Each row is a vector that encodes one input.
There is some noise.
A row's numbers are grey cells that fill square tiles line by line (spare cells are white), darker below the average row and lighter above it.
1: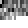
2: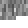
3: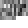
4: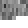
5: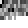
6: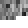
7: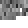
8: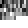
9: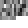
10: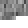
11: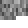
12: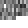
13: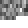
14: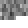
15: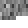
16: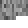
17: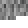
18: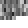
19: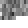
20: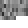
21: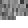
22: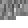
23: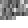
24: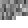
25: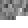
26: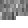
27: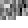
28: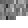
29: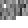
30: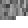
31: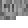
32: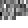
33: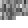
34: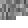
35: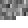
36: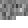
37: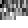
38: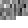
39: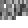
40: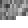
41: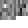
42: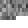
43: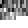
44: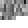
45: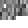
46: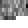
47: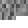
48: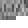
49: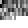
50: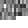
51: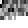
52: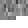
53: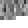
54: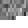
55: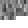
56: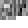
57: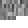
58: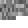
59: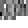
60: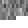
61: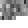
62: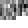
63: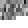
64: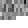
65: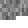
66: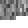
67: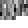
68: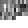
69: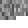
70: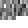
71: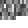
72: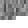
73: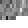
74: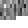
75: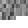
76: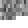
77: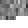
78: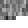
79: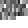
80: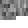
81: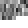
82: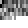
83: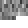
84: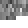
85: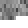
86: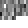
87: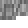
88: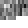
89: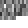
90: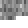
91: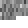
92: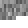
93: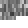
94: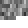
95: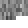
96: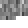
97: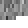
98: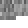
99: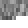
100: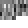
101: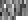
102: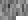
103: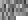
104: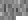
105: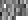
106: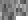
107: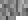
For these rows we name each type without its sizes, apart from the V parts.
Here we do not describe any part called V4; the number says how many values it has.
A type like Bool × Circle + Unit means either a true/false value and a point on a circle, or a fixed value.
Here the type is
List((Label + Line) × V4).
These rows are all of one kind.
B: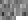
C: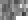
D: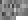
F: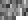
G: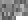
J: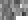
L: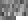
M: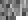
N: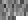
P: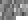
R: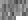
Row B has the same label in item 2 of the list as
D, J, M and P.
